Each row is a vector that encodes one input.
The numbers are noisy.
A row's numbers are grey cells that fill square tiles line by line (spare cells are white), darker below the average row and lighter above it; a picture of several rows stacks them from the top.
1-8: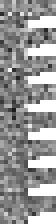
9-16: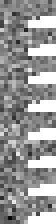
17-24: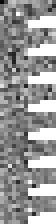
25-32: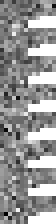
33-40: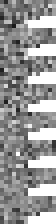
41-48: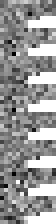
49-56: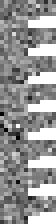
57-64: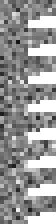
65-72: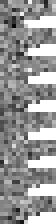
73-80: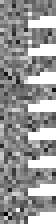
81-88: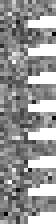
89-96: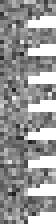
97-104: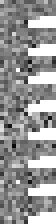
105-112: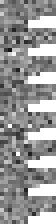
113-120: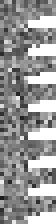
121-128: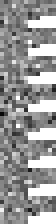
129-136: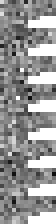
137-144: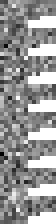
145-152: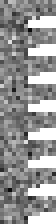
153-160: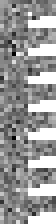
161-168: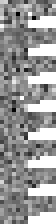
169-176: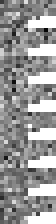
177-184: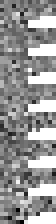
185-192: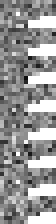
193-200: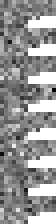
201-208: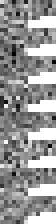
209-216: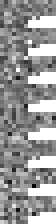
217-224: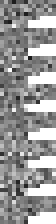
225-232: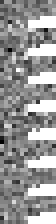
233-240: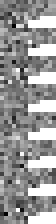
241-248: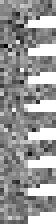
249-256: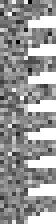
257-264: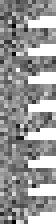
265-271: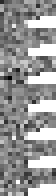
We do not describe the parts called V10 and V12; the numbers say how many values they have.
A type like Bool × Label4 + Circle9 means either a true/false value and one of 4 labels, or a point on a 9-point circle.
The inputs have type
(Bool × V12 + Label6) × V10.
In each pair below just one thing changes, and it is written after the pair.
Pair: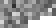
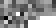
the value of V10
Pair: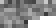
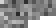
the value of V12
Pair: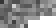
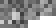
the value of V10
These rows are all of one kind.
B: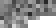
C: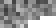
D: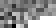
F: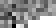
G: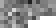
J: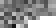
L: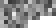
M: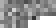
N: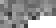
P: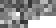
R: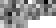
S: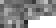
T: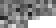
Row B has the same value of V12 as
C, G and J.
